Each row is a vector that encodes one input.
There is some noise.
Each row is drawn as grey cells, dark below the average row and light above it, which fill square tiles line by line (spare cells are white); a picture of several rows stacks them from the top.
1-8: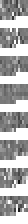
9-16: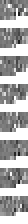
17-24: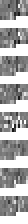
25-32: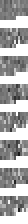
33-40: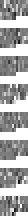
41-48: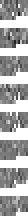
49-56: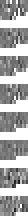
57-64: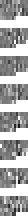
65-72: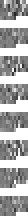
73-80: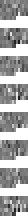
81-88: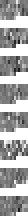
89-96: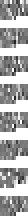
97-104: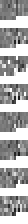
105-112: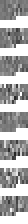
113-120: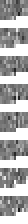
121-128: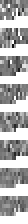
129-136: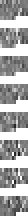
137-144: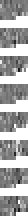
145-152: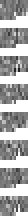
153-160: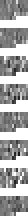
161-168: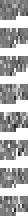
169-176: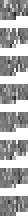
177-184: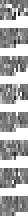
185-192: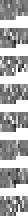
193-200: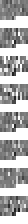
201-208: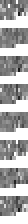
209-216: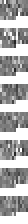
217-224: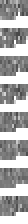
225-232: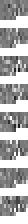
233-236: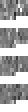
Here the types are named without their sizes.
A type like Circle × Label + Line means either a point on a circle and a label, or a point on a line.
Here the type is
Line.
